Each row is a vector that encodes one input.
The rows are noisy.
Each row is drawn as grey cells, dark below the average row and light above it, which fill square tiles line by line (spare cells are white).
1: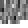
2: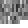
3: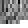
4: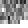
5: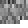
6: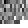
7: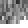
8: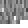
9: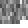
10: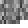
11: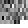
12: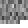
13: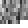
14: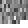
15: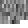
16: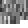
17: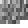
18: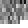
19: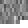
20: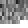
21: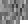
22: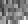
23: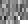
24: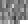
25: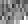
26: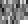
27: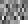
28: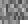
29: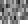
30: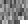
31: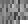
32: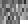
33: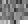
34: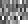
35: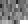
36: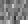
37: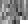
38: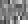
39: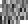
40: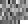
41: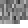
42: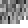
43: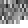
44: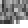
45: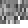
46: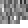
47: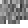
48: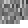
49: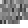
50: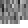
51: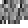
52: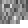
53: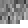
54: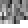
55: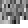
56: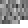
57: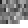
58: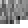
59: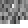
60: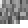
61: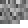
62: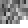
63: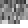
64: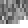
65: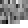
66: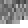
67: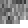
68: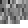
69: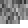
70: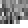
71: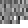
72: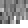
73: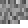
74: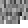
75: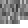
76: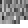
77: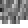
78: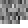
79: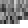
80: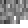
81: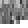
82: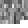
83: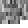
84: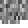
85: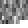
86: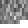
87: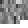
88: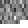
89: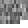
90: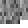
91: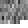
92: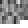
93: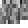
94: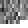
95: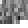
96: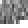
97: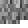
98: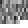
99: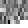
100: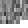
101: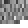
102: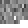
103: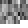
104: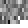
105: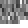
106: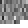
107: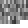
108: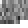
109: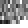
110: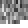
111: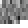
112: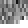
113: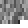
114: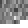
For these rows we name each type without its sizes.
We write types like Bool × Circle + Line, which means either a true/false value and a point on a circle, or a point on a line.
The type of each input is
Bool × Label.
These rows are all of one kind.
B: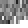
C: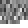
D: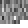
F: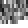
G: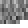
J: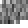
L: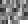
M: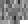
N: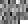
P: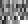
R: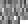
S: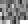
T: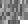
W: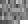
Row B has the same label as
C, D, L and R.
